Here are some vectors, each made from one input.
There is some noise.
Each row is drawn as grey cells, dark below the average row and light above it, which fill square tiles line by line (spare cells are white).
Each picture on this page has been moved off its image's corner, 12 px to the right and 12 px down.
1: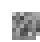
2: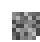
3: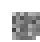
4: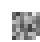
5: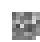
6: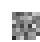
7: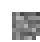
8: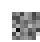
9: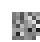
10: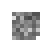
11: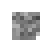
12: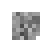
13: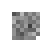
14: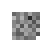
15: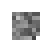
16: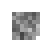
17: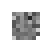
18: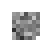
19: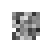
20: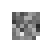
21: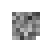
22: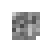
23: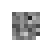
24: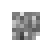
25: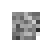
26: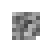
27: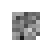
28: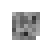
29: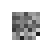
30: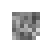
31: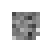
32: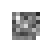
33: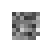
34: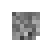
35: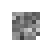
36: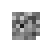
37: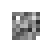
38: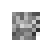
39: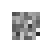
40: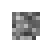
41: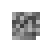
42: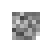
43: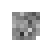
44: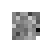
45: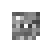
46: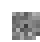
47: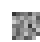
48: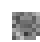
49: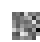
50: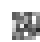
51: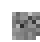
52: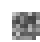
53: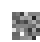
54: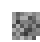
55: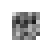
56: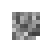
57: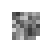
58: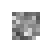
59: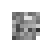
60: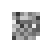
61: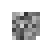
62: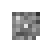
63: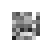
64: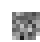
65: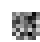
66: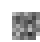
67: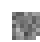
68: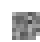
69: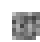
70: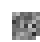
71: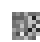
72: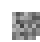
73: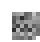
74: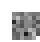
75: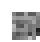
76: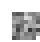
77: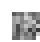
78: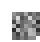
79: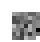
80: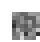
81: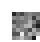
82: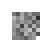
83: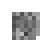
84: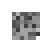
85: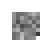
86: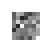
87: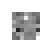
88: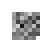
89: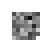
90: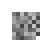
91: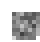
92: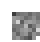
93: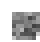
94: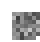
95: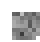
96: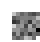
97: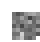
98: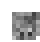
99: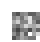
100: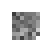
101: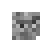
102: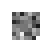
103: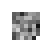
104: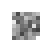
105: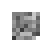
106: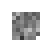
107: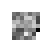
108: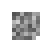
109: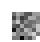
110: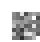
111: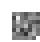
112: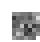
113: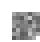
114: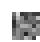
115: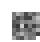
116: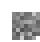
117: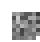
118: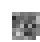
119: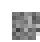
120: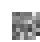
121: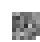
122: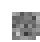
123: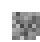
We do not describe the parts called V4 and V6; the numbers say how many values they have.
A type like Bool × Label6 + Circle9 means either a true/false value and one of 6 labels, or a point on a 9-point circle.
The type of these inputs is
(Bool × Bool × Bool × Bool + Unit) × Line5 + V4 × V6.
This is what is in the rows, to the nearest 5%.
About 80% of them hold a point on a 5-point line, together with either a fixed value, or four true/false values. The rest hold a value of V4 and a value of V6.
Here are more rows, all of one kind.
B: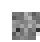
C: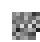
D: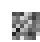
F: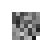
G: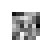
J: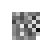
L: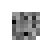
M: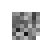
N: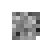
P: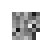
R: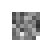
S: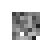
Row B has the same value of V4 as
C, D, M and P.
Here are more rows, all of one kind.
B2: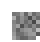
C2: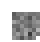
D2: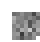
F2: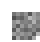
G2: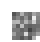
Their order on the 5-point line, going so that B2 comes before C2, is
G2, B2, C2, D2, F2.
